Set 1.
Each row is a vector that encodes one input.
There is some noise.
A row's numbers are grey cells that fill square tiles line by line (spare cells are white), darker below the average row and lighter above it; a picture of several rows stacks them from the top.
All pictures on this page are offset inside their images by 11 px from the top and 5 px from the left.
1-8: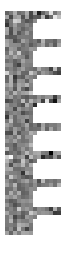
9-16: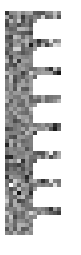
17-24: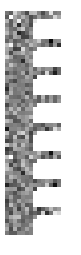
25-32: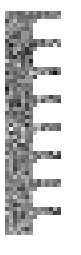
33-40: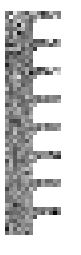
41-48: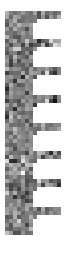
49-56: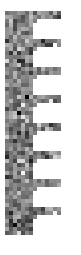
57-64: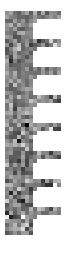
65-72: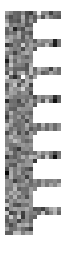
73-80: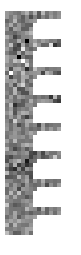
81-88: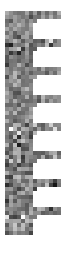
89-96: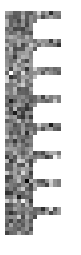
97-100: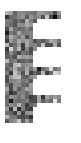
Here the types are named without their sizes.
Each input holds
a label and a true/false value.
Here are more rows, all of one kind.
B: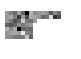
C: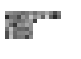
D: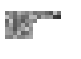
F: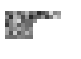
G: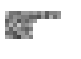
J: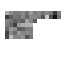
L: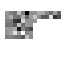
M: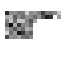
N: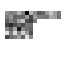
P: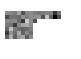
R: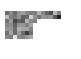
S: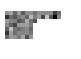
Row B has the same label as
L and N.
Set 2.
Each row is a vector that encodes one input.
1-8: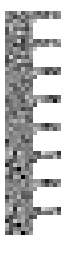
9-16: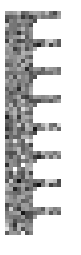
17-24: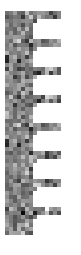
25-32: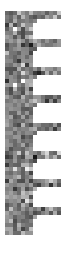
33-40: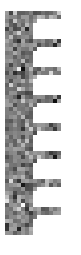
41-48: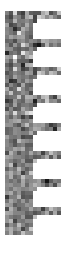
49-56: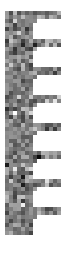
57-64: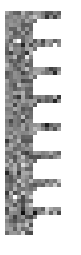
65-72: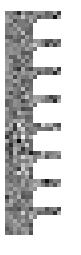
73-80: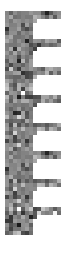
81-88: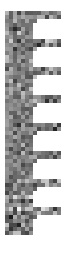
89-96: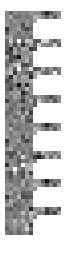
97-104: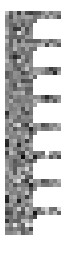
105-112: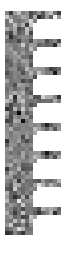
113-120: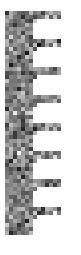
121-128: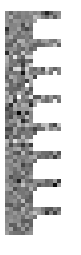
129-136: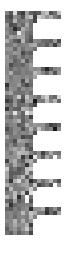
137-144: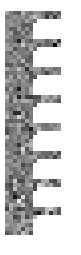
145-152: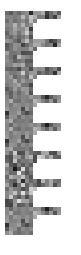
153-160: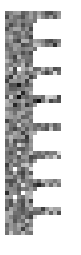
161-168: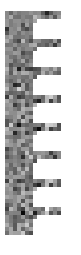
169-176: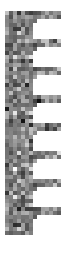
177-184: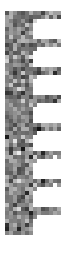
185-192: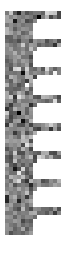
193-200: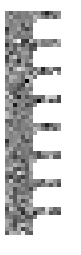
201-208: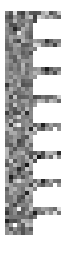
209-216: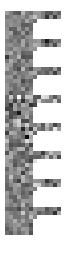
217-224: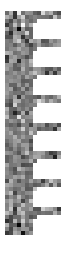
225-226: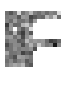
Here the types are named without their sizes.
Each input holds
a label and a point on a line.
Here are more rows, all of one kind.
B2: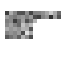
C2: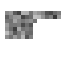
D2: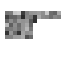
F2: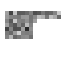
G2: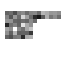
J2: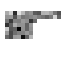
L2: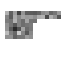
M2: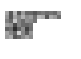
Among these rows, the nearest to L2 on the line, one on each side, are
J2 and M2.
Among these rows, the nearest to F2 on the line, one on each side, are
D2 and M2.
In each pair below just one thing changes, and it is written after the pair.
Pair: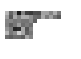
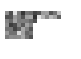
the place on the line
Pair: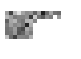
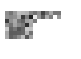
the place on the line
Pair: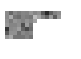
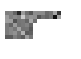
the place on the line
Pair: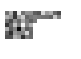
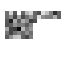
the place on the line
